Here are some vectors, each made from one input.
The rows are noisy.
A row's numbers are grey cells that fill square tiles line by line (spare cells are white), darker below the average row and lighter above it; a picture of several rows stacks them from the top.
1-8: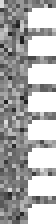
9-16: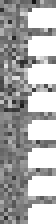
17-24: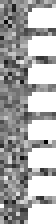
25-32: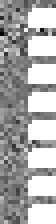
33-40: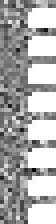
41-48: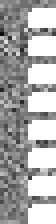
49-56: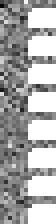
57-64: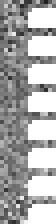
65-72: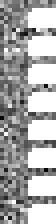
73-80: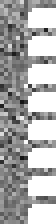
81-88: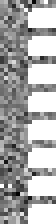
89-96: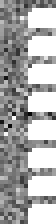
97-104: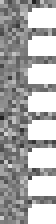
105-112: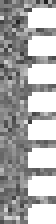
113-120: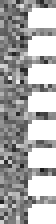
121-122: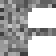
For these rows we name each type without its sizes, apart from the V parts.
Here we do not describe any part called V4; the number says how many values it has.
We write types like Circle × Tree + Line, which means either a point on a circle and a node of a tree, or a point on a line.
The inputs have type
((Bool × Bool × Bool + V4) × Line + Label) × Line.
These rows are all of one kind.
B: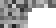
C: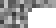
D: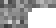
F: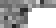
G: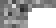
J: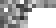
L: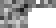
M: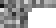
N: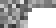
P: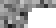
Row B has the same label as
F, G, L and M.
